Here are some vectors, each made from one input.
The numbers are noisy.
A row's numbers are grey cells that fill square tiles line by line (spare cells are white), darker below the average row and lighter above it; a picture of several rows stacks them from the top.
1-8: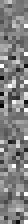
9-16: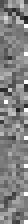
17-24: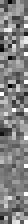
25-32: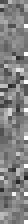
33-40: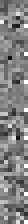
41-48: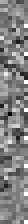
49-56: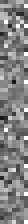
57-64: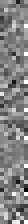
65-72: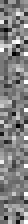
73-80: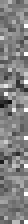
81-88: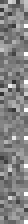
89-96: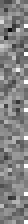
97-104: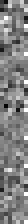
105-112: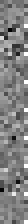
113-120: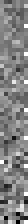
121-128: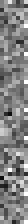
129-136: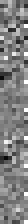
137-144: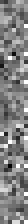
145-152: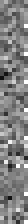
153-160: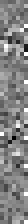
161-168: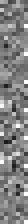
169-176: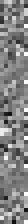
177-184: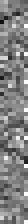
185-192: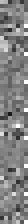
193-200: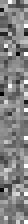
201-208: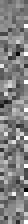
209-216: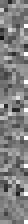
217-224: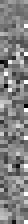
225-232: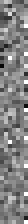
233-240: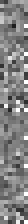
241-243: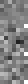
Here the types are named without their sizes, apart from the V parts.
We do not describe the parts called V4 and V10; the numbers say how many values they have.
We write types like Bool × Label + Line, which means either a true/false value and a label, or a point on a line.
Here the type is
Bool × Bool × Bool × (Circle + V10) + V4.
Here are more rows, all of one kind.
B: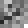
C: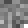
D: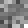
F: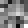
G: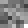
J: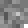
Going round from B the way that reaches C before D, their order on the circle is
B, C, J, G, F, D.
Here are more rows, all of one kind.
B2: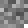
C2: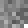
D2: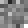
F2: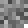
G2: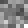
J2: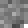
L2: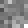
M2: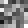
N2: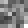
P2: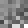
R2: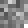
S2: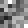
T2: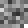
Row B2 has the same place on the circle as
G2, M2, R2 and S2.
